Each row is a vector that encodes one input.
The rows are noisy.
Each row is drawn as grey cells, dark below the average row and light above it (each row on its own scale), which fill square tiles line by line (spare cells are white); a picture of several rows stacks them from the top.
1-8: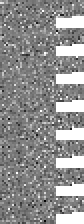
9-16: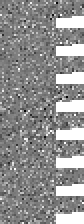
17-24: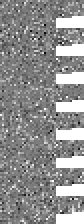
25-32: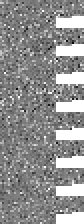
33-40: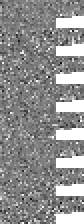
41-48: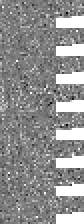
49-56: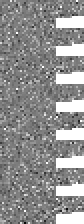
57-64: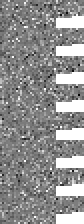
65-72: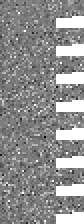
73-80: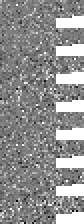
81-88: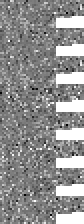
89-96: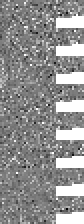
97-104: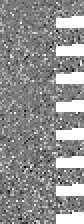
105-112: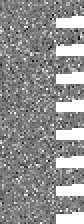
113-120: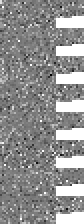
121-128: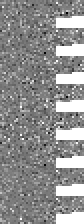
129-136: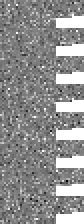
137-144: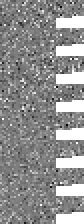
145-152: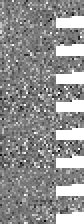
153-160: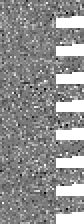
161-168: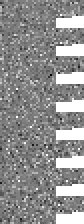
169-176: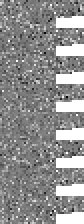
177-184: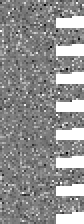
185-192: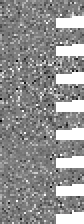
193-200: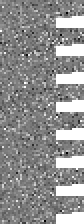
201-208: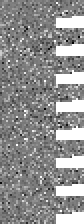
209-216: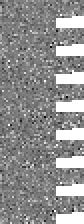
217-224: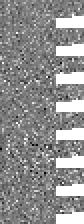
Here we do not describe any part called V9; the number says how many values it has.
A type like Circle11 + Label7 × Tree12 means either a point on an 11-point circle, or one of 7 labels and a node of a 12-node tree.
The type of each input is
(Circle8 + Line15) × V9.
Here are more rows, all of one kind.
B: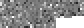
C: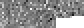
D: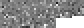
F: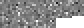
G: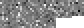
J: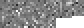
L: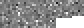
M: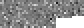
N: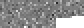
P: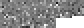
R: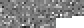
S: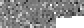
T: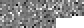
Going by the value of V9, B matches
G and S.
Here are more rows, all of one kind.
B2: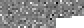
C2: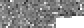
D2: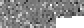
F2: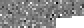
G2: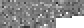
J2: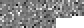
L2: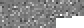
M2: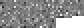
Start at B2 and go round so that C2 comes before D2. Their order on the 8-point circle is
B2, L2, J2, M2, G2, C2, D2, F2.
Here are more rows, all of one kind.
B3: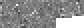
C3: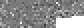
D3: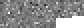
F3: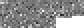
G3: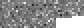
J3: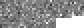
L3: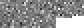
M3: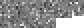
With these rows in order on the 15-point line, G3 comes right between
D3 and M3.
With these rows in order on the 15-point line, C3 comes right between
F3 and J3.
